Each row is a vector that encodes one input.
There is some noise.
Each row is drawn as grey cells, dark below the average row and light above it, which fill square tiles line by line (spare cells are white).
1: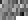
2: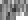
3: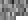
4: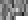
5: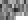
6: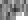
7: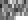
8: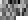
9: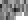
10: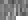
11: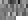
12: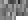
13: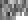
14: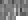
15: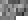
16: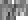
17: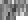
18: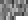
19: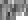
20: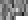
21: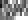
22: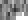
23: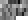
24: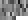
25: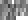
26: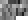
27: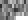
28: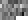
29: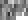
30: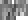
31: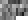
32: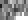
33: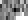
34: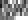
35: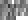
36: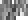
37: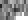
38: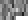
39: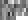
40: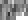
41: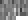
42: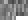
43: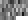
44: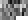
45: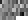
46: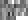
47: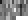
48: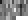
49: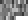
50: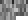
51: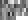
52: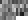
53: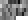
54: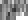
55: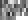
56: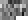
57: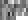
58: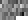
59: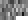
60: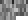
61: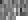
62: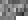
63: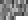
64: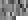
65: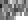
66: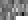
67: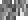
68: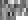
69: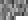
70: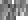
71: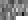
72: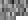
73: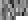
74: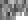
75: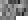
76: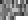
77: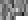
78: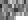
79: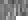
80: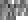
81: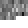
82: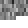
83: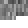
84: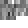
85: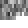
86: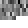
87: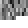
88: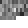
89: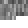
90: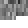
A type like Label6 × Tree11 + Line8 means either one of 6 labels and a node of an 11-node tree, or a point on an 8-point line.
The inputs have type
Line7 + Line10.
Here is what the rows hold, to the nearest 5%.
About 40% of them hold a point on a 7-point line. The rest hold a point on a 10-point line.
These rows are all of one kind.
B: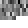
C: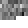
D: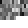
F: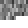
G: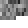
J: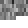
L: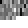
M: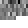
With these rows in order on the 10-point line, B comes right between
J and M.
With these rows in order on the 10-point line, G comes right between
C and L.
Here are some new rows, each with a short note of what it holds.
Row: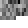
a point on a 10-point line
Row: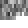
a point on a 7-point line
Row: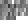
a point on a 7-point line
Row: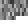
a point on a 10-point line
